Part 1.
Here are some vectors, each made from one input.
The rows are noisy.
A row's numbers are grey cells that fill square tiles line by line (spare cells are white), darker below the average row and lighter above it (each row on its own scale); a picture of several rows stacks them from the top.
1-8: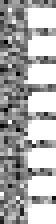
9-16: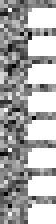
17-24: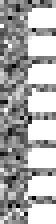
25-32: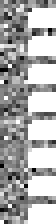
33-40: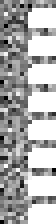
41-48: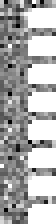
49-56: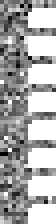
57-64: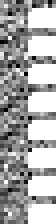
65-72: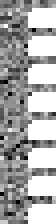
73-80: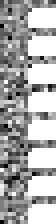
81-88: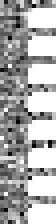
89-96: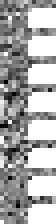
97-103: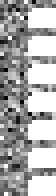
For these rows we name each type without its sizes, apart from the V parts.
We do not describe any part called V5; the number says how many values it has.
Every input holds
a node of a tree, a true/false value and a value of V5.
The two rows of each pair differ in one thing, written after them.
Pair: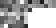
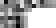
the node of the tree
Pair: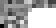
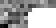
the true/false value
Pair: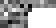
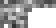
the true/false value
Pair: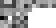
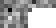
the node of the tree
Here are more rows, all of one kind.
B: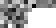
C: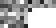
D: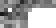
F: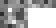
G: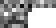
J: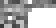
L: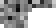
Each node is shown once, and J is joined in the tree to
B and G.
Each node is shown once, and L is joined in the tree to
B and D.
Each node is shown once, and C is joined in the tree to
F.
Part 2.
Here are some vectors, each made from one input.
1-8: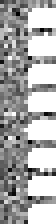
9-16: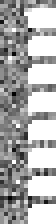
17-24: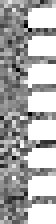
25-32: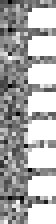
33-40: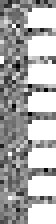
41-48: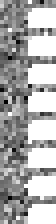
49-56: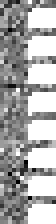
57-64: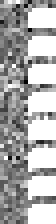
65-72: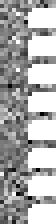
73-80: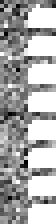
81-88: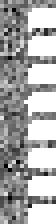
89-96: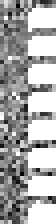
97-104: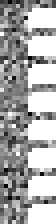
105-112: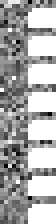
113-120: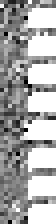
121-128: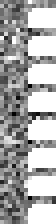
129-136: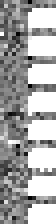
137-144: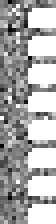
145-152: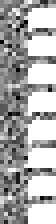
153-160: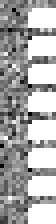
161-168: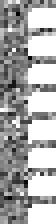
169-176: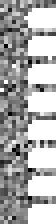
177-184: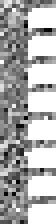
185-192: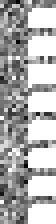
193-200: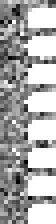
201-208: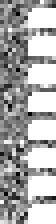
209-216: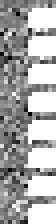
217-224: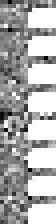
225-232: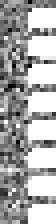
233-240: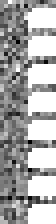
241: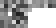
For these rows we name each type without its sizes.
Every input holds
a point on a line, together with either a point on a circle and a true/false value, or a fixed value.
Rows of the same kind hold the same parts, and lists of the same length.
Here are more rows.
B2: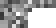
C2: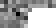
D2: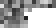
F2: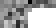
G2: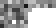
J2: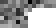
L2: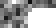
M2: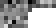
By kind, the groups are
B2, M2
C2, D2, F2, G2, J2, L2

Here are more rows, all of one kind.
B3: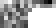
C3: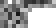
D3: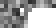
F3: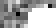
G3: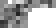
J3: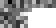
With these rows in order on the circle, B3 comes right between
D3 and J3.
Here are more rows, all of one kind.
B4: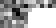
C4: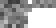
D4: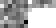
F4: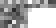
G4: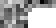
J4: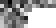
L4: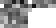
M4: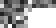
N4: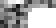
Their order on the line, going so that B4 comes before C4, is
B4, F4, N4, J4, M4, L4, G4, D4, C4.
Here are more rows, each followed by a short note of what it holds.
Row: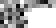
a point on a circle, a point on a line and a true/false value
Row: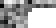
a point on a line
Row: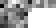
a point on a line
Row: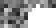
a point on a circle, a point on a line and a true/false value
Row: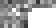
a point on a line
